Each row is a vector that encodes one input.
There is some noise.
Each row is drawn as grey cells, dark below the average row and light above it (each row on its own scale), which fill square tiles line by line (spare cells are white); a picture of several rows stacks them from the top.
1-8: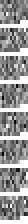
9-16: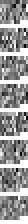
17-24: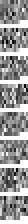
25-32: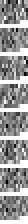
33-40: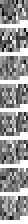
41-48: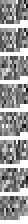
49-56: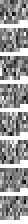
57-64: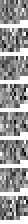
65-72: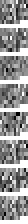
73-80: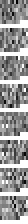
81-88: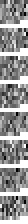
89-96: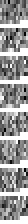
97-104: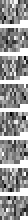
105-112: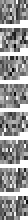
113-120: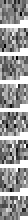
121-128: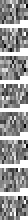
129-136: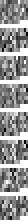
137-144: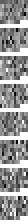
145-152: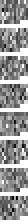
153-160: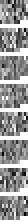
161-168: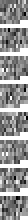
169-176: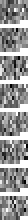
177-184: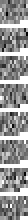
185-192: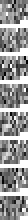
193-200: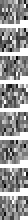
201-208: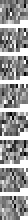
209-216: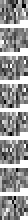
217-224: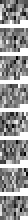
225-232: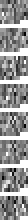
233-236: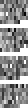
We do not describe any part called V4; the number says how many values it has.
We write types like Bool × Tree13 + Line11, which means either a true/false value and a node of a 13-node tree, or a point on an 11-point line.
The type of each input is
Bool × Bool × Bool × Circle8 × V4 + Line12.
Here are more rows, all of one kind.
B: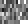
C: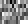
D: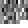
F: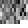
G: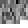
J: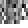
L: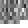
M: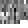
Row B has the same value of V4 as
F and G.
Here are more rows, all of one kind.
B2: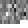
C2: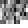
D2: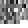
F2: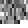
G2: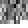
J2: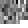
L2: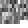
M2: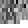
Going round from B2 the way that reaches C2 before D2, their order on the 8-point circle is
B2, F2, C2, G2, M2, D2, J2, L2.
